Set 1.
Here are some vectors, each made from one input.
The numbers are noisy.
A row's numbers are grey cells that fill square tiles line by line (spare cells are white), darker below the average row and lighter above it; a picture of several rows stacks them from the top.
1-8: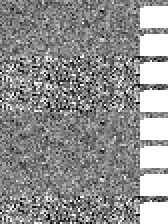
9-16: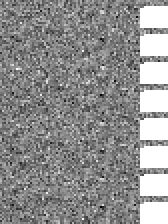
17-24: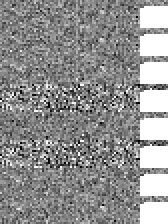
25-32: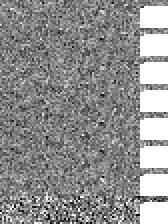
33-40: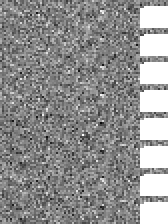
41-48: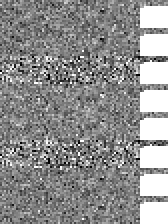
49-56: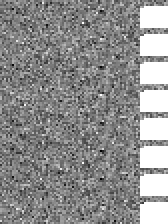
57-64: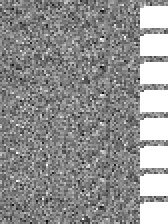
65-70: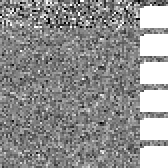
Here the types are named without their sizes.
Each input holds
a list of points on a circle.
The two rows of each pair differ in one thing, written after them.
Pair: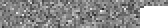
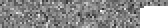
the place on the circle in item 1 of the list
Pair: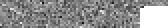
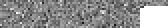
the place on the circle in item 2 of the list
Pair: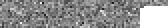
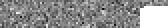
the place on the circle in item 2 of the list
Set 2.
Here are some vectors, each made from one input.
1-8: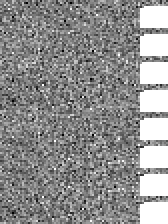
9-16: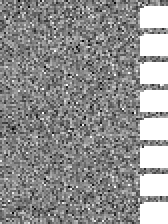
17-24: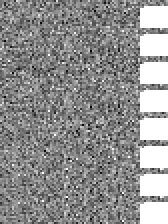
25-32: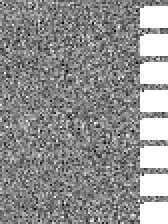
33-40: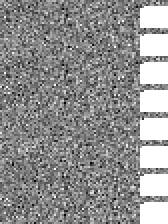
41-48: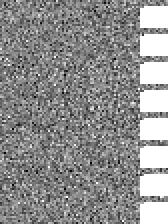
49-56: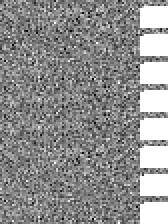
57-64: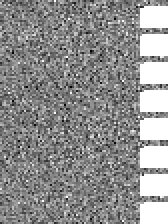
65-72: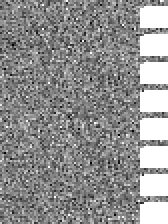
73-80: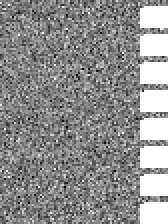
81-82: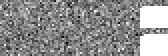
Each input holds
either a point on a 9-point circle, or one of 8 labels.
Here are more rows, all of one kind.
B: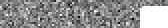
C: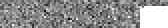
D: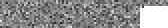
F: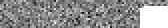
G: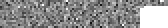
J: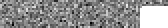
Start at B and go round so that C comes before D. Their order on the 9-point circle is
B, J, G, C, D, F.
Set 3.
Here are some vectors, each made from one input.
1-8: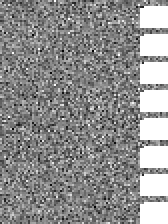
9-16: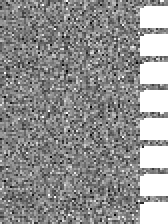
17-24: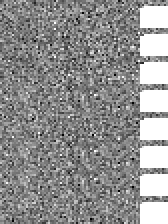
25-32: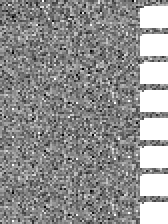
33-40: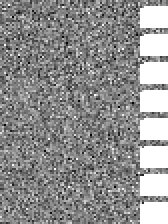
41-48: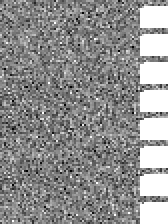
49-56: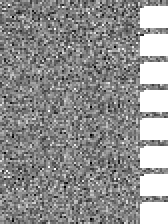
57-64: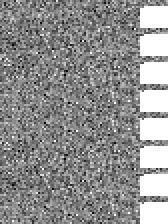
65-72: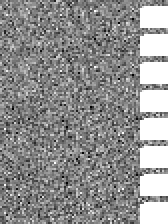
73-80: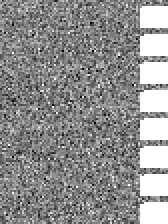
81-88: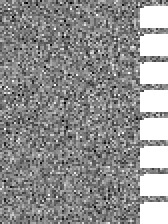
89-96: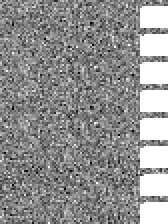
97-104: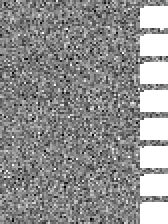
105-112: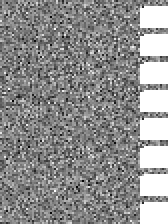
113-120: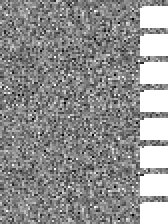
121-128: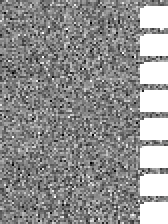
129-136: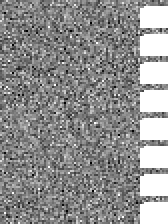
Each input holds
either a point on a 9-point circle, or one of 8 labels.
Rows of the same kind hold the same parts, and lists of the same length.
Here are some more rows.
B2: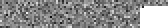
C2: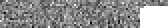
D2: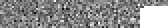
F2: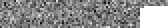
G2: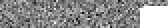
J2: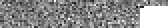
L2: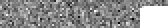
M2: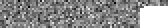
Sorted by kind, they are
B2, C2, F2, G2, L2
D2, J2, M2

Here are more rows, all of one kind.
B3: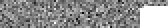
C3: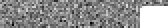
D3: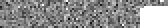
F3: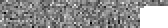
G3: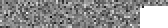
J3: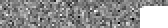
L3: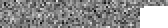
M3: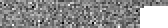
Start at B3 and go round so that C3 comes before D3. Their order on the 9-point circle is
B3, J3, C3, F3, D3, G3, M3, L3.
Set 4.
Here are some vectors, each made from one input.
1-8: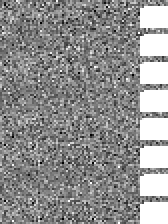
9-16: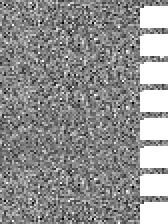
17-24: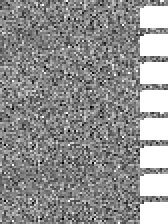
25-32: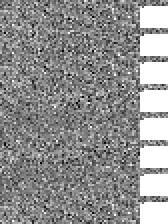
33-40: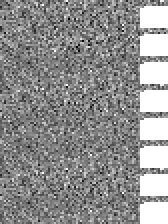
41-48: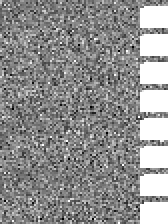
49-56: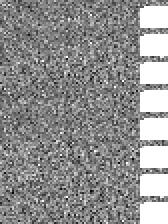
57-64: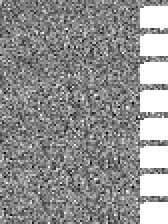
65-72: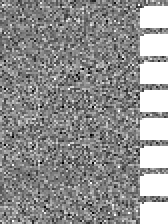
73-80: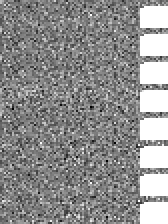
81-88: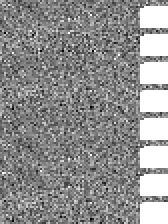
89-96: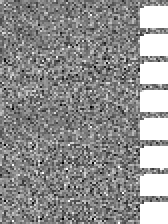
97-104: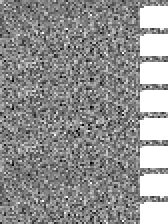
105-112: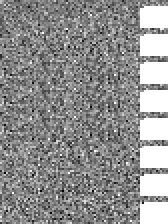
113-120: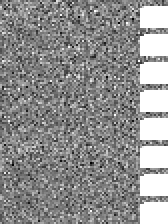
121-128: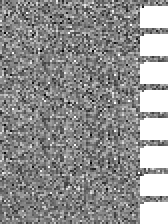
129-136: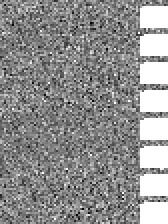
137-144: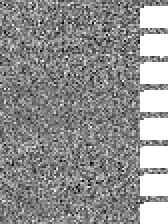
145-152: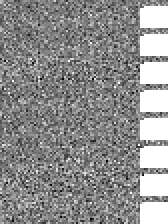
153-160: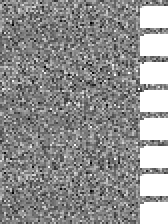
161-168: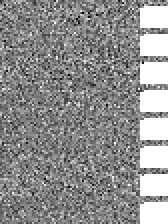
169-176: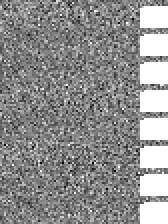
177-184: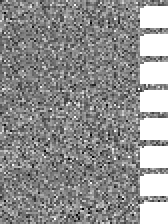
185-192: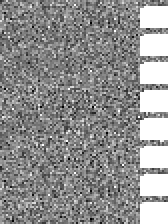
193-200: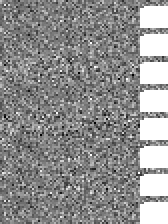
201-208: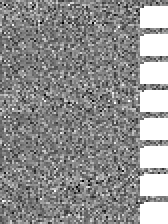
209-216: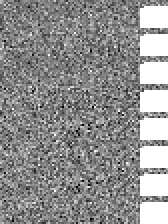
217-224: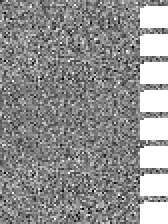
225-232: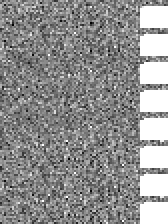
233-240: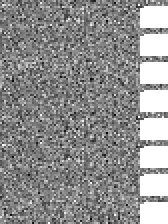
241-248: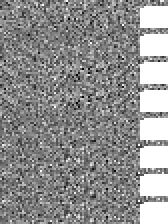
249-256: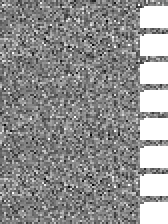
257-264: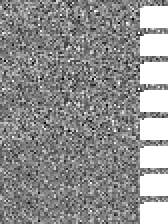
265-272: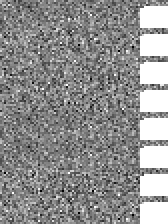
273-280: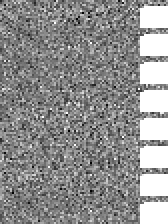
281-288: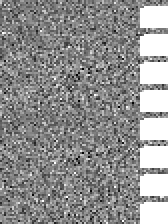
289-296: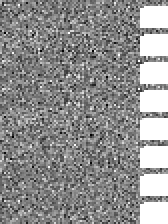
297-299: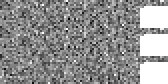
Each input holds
either a point on a 9-point circle, or a point on a 10-point line.
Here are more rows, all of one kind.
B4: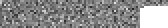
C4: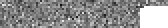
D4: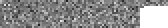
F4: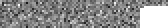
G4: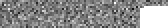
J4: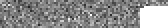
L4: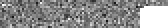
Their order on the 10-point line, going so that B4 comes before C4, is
F4, G4, B4, D4, J4, C4, L4.
